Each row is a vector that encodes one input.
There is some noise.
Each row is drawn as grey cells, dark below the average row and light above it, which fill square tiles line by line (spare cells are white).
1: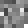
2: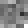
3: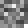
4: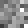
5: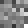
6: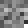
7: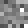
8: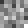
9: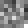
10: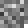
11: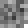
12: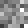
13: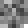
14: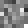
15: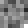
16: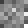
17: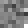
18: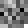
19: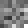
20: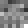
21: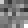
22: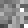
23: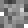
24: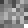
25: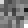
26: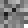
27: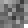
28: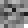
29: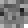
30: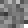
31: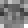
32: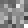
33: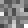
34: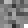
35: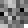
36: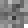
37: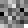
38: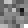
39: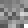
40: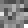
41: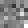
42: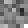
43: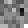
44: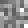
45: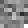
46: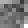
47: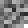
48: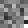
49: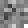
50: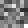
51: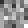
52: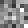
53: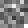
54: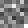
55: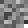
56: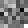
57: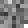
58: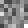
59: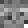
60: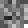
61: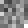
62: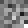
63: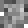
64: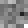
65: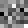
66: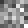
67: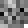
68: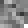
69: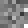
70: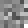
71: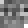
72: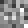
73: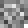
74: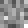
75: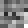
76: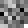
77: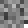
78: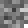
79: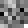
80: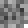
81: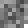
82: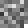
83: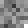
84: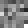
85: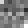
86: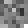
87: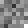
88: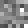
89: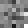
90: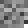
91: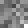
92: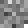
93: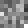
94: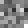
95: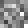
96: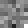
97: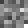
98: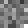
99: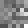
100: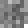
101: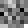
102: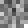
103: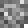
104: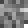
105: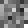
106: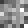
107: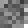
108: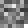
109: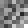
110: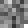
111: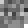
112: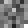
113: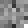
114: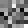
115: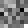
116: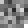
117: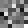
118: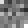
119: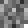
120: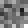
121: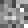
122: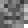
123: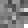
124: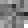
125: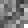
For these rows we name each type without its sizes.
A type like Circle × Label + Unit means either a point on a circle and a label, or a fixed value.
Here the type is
(Bool × Bool × Bool × Bool + Unit) × (Circle + Line).
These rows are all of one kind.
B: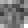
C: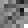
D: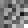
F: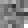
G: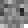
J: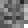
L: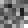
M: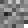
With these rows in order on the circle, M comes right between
G and L.
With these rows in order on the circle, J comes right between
C and D.
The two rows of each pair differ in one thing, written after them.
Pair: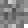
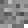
one of the four true/false values
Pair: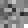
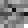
one of the four true/false values
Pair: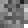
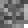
the place on the circle
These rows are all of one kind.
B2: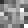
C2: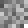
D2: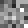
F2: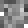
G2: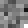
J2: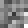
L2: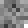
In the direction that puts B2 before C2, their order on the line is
F2, G2, J2, L2, D2, B2, C2.
